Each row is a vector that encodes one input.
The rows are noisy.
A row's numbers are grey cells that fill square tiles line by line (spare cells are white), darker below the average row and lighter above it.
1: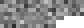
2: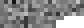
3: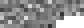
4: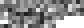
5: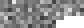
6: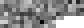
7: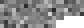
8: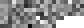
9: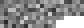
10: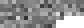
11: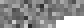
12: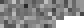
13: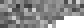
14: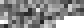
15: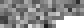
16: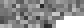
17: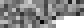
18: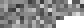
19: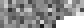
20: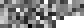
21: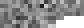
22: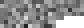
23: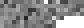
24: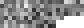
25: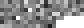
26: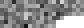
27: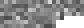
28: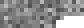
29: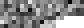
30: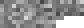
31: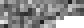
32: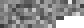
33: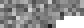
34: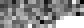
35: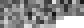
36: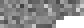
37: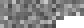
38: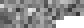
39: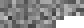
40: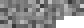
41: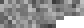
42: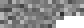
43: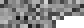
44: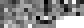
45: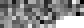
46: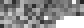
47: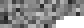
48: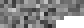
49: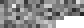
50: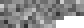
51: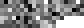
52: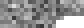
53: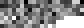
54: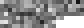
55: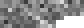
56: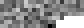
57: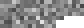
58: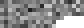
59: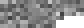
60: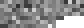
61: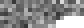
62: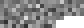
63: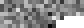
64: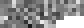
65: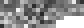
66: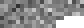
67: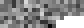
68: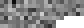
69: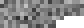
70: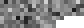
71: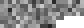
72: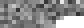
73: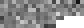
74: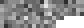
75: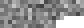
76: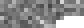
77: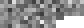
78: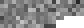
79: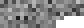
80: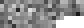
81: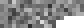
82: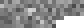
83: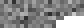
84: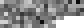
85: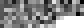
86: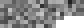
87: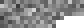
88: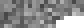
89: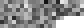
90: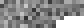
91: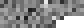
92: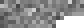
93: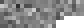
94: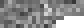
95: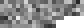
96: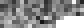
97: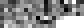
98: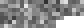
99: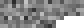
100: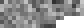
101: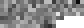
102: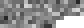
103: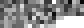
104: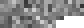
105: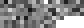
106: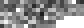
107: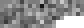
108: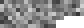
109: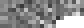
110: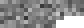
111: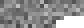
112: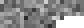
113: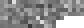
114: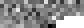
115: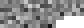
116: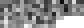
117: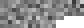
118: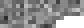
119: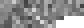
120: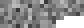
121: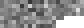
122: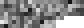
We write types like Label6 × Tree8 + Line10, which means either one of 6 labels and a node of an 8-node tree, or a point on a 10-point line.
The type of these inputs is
Line4 + List3(Line6).
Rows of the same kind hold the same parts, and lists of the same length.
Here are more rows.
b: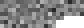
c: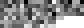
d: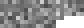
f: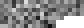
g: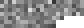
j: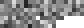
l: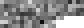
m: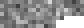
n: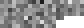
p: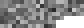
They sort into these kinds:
b, d, p
c
f
g, j, m, n
l

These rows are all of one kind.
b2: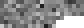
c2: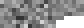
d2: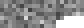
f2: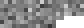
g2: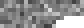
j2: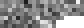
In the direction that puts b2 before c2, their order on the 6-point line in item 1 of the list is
f2, b2, g2, c2, j2, d2.
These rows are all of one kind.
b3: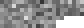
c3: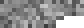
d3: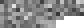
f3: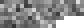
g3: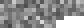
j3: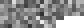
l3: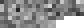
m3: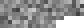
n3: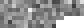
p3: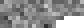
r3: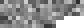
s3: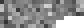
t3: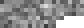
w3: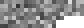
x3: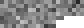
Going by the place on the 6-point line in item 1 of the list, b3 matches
d3, l3, m3 and n3.
